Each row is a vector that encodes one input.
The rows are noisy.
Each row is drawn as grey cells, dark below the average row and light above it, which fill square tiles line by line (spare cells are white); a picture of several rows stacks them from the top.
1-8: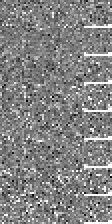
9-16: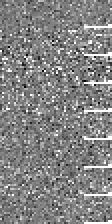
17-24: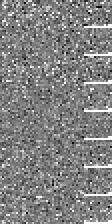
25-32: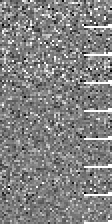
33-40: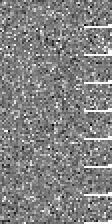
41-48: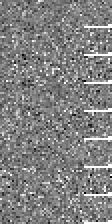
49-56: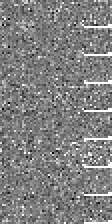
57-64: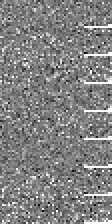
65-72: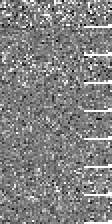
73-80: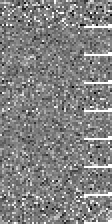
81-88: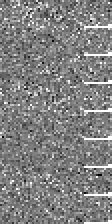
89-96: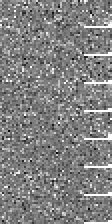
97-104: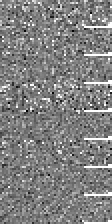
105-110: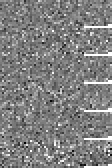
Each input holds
a point on a 6-point line, together with either a point on a 5-point circle, or one of 8 labels.
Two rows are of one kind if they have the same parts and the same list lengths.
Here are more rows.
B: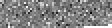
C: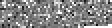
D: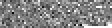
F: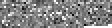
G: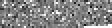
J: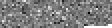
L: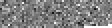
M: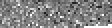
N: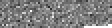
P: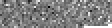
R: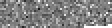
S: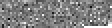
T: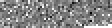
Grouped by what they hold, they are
B, C, F, G, J, M, S, T
D, L, N, P, R

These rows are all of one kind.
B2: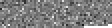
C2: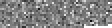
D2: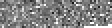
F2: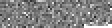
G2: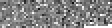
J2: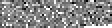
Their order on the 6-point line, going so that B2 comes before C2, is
J2, B2, F2, C2, G2, D2.
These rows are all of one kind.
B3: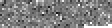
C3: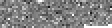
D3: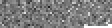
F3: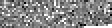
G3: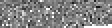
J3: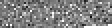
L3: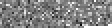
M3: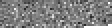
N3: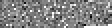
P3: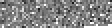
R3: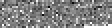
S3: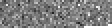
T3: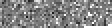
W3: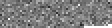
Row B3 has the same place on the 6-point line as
F3, R3, S3 and W3.
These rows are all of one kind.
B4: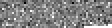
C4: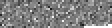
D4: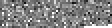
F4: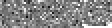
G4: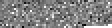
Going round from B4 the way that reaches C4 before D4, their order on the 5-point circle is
B4, G4, C4, F4, D4.
